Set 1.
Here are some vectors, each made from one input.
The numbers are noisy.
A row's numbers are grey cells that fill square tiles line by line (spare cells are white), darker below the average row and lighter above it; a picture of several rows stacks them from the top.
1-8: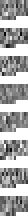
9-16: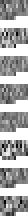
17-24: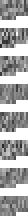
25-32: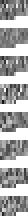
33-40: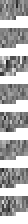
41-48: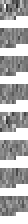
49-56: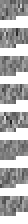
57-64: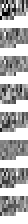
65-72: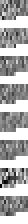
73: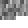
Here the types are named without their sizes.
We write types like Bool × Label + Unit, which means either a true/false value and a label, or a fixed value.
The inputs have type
Line.
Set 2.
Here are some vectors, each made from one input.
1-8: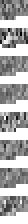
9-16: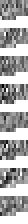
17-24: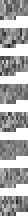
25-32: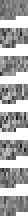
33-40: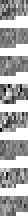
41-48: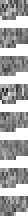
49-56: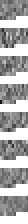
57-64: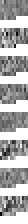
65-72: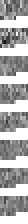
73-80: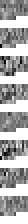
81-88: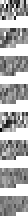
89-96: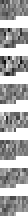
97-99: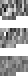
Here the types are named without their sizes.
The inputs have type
Line.
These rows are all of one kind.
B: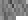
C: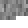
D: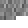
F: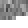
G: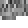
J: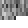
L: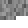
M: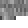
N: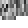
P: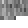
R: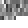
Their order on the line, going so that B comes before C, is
F, N, G, B, D, L, C, R, J, P, M.
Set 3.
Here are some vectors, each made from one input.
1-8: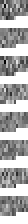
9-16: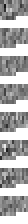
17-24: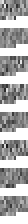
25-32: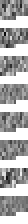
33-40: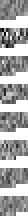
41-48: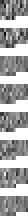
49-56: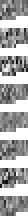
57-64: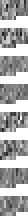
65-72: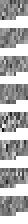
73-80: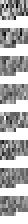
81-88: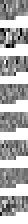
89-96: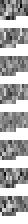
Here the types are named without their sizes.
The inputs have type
Line.
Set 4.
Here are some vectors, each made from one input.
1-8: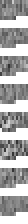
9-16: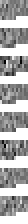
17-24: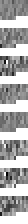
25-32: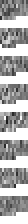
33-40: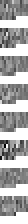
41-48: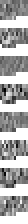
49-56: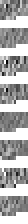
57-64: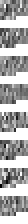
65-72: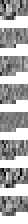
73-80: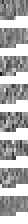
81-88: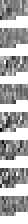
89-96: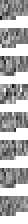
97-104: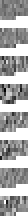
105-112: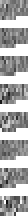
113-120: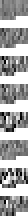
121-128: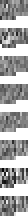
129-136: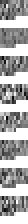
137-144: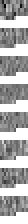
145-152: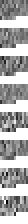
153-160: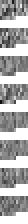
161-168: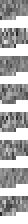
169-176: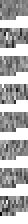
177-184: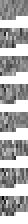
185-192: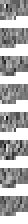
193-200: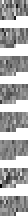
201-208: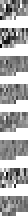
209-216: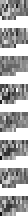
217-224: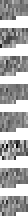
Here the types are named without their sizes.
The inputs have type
Line.
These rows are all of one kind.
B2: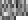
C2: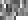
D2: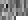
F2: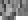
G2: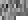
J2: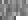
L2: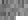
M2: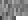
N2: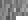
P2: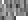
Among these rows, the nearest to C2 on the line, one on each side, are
D2 and N2.
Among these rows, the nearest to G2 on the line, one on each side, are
F2 and L2.
